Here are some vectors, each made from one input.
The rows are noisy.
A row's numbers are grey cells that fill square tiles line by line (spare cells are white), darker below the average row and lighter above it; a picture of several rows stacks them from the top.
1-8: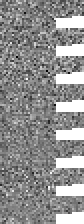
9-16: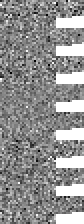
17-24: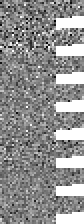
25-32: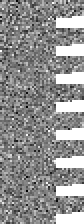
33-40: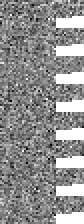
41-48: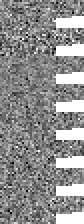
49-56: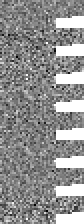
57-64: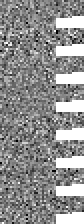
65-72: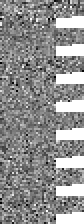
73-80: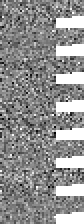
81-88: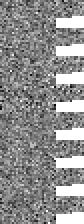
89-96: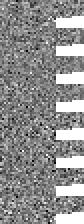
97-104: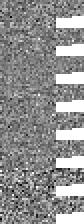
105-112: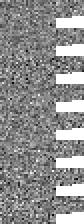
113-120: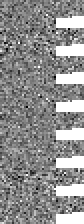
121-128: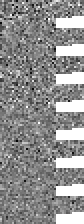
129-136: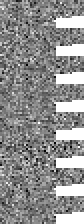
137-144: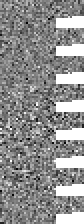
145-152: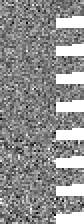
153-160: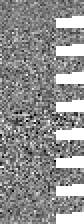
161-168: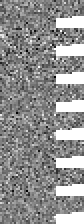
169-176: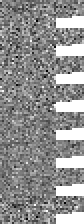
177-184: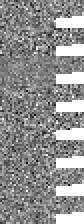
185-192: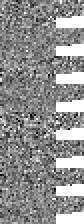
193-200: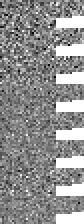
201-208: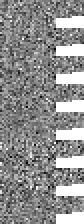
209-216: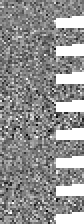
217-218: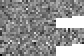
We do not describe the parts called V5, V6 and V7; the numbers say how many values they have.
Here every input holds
a node of a 9-node tree, together with either a point on a 9-point line, a value of V5, a value of V6 and a value of V7, or a node of each of two 9-node trees.
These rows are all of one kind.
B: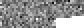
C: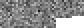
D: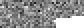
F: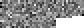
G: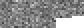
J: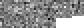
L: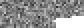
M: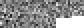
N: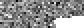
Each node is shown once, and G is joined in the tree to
C and J.
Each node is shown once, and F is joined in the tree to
M.
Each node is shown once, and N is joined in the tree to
D.
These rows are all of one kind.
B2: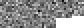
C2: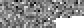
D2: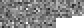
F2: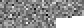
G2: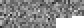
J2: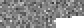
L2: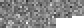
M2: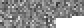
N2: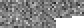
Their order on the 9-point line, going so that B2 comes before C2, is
N2, B2, F2, C2, L2, J2, M2, G2, D2.
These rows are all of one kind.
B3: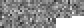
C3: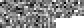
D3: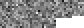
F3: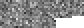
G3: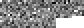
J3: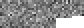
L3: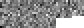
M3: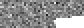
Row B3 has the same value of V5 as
C3 and D3.
